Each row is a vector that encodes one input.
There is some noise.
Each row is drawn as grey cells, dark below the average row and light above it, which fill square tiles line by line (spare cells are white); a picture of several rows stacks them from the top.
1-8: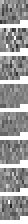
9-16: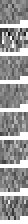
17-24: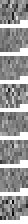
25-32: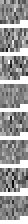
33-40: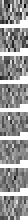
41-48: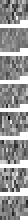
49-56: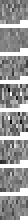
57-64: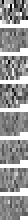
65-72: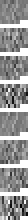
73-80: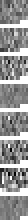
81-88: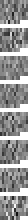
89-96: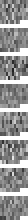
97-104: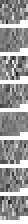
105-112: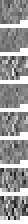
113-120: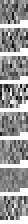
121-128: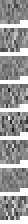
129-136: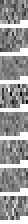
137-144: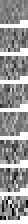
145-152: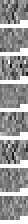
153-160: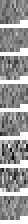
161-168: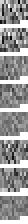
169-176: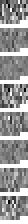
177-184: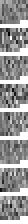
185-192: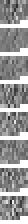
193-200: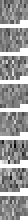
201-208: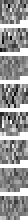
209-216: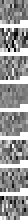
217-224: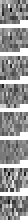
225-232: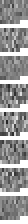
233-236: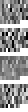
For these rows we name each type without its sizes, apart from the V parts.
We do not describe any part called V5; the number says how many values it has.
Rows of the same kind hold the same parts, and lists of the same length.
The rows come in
2 kinds.
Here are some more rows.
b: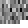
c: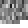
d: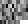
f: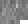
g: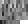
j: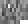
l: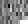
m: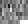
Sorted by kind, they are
b, d, g, l
c, f, j, m

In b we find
a label, a true/false value and a value of V5.
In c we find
a point on a circle, a label and a true/false value.
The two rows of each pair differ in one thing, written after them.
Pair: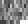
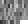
the label
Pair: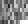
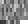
the value of V5
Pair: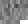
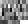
the value of V5
